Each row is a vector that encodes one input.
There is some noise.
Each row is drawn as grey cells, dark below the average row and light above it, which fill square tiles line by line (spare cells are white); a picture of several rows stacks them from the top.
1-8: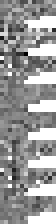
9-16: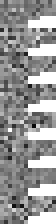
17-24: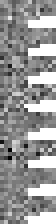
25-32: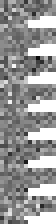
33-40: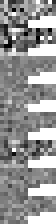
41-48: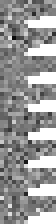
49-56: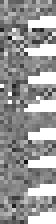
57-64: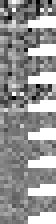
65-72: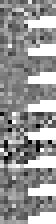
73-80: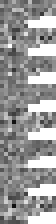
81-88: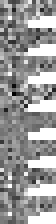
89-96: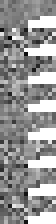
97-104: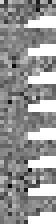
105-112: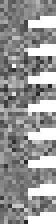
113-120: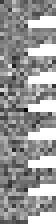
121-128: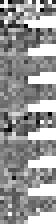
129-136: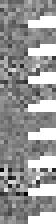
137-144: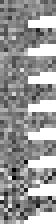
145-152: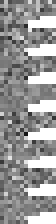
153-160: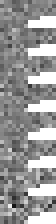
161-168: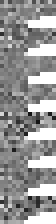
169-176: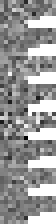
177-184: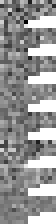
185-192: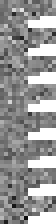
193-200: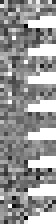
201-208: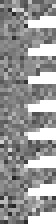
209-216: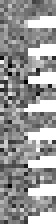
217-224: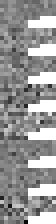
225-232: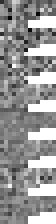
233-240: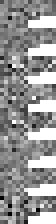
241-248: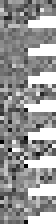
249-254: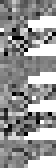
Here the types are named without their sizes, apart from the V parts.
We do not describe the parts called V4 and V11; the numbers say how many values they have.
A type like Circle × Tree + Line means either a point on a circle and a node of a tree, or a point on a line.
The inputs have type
(Bool × Label × V11 + Unit) × V4.
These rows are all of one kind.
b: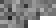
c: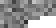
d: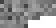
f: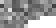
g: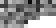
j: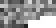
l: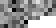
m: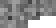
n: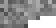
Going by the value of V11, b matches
g, j and l.
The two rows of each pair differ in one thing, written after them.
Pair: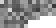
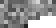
the value of V4
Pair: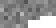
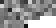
the label
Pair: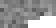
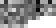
the true/false value
